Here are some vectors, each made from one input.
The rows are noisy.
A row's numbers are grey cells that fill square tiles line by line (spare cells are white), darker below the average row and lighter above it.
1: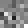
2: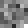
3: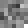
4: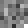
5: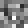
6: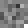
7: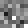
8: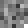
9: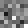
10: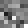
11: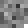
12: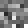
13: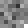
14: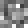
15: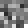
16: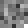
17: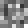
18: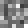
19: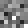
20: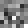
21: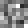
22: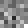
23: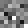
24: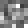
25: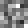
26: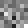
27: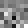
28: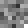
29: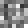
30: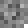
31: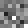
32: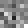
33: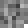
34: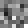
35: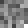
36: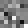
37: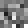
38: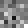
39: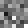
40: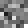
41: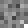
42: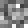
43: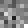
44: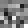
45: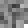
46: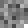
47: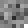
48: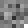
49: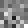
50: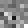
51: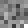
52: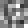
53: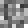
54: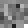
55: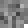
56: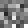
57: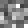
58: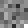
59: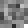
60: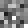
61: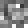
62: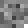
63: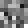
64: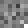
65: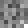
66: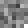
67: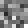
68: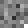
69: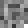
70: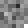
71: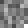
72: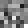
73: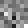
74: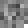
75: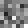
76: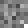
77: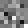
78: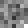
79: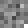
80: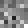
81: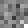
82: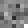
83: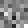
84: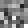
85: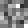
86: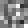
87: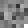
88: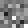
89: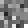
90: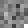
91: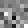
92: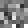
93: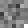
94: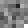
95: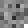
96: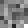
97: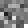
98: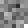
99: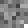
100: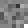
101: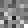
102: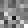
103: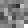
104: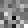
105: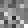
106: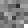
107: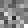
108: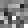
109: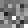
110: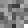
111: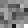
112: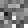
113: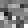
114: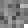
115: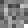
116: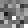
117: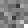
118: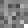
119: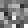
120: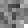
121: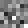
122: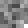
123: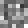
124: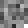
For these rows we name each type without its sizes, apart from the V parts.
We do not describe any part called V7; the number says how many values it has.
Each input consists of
a true/false value and a value of V7, together with either a point on a circle, or a fixed value.
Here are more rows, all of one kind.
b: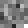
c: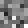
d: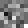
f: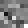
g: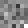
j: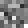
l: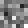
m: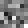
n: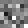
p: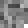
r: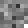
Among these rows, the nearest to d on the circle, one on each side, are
b and f.
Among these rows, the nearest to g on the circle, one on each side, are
c and l.
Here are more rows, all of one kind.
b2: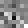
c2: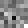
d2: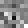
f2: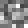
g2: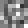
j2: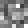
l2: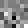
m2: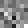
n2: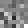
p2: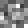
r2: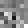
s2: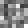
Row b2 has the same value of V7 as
d2, r2 and s2.
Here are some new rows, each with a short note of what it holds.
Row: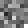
a point on a circle, a true/false value and a value of V7
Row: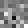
a true/false value and a value of V7
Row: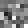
a point on a circle, a true/false value and a value of V7
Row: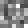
a true/false value and a value of V7
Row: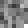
a point on a circle, a true/false value and a value of V7
